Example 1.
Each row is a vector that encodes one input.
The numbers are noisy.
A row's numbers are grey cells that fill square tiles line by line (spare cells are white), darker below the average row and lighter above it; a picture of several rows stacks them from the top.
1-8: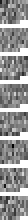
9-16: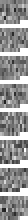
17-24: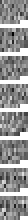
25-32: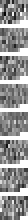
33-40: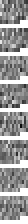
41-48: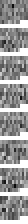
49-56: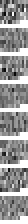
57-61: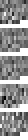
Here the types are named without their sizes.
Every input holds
a node of a tree.
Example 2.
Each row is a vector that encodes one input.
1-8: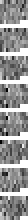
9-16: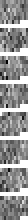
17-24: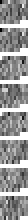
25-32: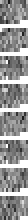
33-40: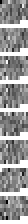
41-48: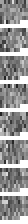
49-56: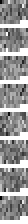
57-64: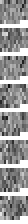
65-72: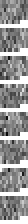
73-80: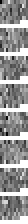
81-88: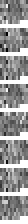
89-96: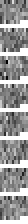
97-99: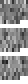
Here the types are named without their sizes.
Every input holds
four true/false values.
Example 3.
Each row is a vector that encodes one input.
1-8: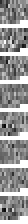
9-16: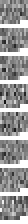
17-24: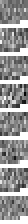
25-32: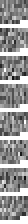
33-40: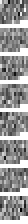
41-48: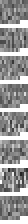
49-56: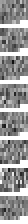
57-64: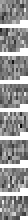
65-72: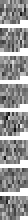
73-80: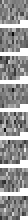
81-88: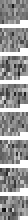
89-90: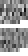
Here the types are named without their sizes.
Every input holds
a node of a tree.
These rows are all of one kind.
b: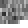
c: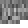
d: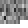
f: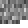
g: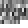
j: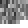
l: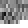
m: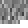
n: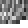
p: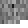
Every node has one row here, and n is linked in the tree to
f.
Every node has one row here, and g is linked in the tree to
d and m.
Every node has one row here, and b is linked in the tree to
j and l.
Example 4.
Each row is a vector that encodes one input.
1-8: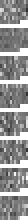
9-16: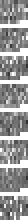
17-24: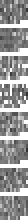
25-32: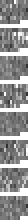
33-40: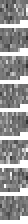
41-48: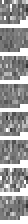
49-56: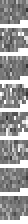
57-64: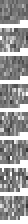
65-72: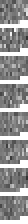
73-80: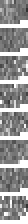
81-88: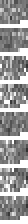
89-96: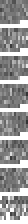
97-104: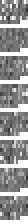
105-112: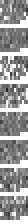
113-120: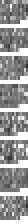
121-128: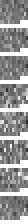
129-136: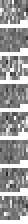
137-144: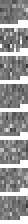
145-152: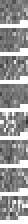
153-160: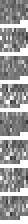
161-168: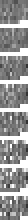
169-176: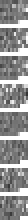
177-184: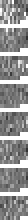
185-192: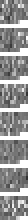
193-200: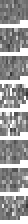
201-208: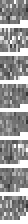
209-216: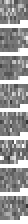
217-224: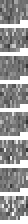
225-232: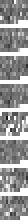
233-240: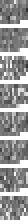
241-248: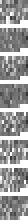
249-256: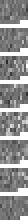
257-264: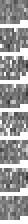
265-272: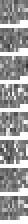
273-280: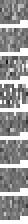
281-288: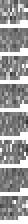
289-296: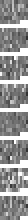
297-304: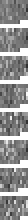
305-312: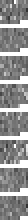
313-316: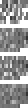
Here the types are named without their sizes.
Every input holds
a point on a line.
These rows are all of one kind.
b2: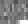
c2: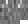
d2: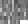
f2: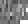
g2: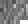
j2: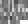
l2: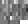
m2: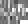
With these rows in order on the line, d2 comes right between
b2 and j2.
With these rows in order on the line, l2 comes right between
b2 and c2.
